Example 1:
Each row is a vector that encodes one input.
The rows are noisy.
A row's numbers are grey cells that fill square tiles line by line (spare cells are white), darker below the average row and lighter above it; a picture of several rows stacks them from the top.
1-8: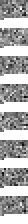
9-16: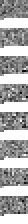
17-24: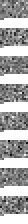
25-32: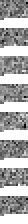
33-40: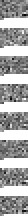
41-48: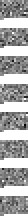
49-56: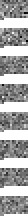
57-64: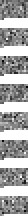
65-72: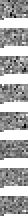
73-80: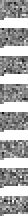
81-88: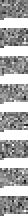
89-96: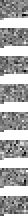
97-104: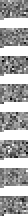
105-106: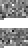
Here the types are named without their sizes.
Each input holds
a point on a line and a node of a tree.
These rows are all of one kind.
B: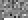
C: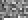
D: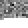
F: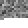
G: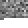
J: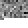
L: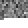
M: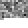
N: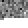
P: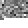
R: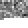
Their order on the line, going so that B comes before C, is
P, J, N, B, G, L, F, M, R, D, C.
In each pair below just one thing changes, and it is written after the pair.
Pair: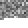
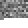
the node of the tree
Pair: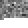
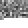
the node of the tree
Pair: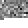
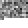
the node of the tree
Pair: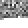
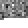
the place on the line
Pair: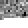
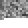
the node of the tree
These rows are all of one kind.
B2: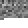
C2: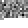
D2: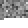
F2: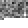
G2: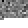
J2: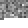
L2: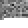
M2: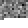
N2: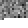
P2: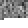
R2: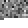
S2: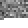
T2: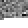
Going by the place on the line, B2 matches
G2, J2 and P2.
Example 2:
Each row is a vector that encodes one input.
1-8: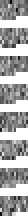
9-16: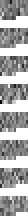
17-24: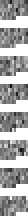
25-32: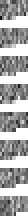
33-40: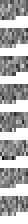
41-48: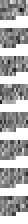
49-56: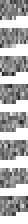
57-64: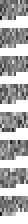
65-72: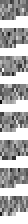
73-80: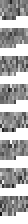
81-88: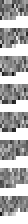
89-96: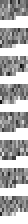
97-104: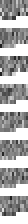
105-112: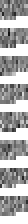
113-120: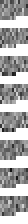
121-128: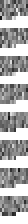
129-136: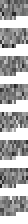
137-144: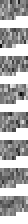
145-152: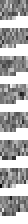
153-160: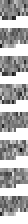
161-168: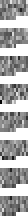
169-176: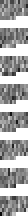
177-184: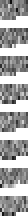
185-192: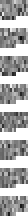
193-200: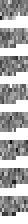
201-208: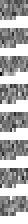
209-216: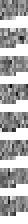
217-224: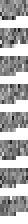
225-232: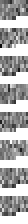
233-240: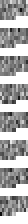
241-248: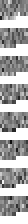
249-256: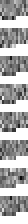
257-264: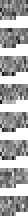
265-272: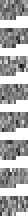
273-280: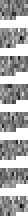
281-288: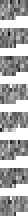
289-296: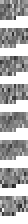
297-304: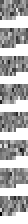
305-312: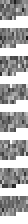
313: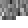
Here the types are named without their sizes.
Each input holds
a point on a line, together with either a point on a circle, or a fixed value.
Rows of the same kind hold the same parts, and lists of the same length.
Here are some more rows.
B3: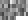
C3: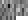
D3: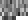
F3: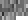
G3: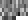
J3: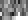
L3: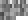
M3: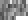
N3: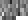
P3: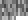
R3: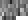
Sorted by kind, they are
B3, C3, F3, J3, L3, M3, P3
D3, G3, N3, R3

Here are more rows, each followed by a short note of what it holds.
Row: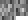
a point on a line
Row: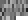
a point on a circle and a point on a line
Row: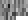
a point on a circle and a point on a line
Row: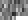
a point on a circle and a point on a line
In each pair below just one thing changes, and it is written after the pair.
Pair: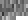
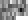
the place on the line
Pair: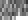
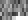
the place on the line
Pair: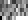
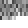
the place on the circle
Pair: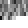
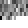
the place on the line
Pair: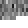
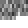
the place on the circle
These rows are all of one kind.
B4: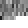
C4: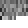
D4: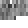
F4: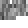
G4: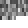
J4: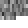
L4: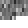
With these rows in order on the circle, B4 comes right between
F4 and J4.
